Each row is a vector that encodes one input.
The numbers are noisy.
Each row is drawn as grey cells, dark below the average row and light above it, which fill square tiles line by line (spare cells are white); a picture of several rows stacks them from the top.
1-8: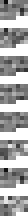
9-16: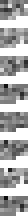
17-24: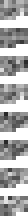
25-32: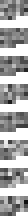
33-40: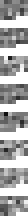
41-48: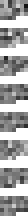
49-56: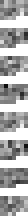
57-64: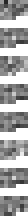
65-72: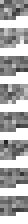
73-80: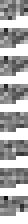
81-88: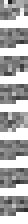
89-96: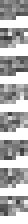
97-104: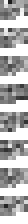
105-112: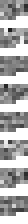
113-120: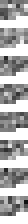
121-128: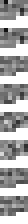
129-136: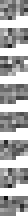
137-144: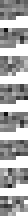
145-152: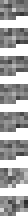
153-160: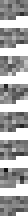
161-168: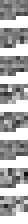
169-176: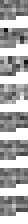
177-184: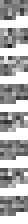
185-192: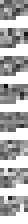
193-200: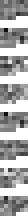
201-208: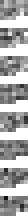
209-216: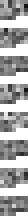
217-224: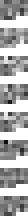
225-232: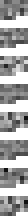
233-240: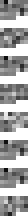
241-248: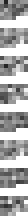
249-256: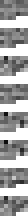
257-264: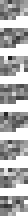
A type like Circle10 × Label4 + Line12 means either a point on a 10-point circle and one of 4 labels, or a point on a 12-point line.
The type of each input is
Bool × Bool × Bool × Bool + Circle10 × Circle10 × Circle10.
